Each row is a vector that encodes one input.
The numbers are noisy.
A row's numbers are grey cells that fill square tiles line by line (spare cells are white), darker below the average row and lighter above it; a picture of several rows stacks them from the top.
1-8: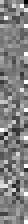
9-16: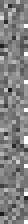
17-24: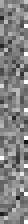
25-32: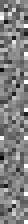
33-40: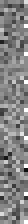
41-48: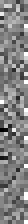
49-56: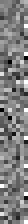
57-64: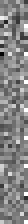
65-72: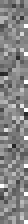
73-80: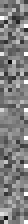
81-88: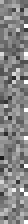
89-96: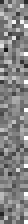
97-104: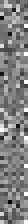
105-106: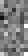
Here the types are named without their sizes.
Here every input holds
a point on a line, together with either a label, or a node of a tree.
